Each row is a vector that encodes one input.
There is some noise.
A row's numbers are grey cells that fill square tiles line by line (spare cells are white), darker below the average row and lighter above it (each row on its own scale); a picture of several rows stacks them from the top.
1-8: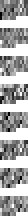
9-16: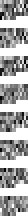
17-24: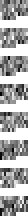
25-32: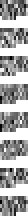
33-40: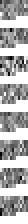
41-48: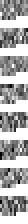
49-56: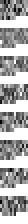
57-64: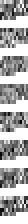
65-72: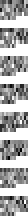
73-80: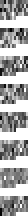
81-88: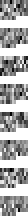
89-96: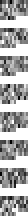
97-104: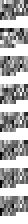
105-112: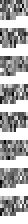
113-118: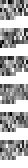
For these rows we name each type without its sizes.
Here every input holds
a list of points on a line.
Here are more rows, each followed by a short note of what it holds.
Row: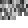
a list of two items
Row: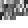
a list of one item
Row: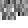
a list of two items
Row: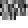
the empty list
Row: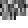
the empty list
